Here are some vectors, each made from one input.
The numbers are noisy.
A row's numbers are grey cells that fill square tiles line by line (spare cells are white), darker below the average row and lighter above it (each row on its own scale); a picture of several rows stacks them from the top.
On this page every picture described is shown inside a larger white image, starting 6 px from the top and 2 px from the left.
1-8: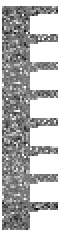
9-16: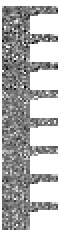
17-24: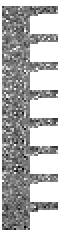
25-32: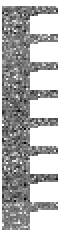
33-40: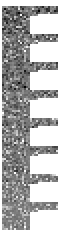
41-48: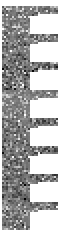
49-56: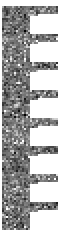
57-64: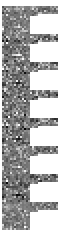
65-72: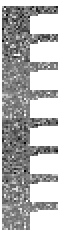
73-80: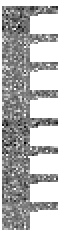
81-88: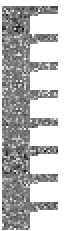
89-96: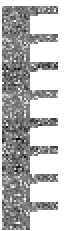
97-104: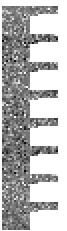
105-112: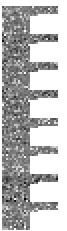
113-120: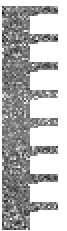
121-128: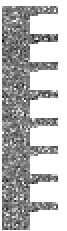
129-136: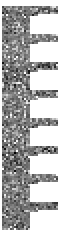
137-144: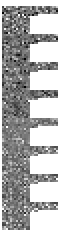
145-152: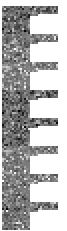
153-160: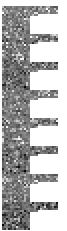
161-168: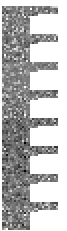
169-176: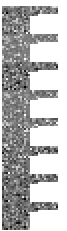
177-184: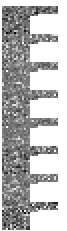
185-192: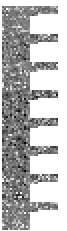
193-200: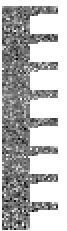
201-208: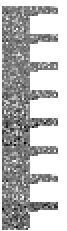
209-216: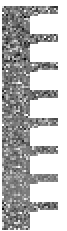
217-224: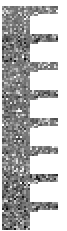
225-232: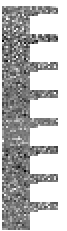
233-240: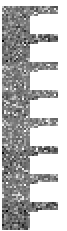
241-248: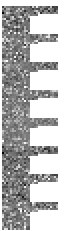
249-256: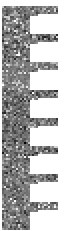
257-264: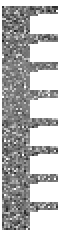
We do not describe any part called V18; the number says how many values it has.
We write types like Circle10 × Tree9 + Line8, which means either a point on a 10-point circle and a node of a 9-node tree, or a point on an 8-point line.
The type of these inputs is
(Bool × Bool × Bool + Label7) × V18.
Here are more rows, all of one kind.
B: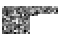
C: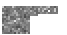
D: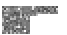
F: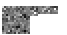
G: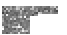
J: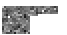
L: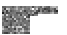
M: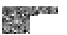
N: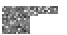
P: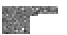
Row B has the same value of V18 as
C and L.
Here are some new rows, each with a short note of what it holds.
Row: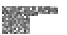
three true/false values and a value of V18
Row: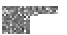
one of 7 labels and a value of V18
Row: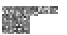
three true/false values and a value of V18
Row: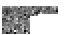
one of 7 labels and a value of V18
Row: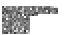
three true/false values and a value of V18
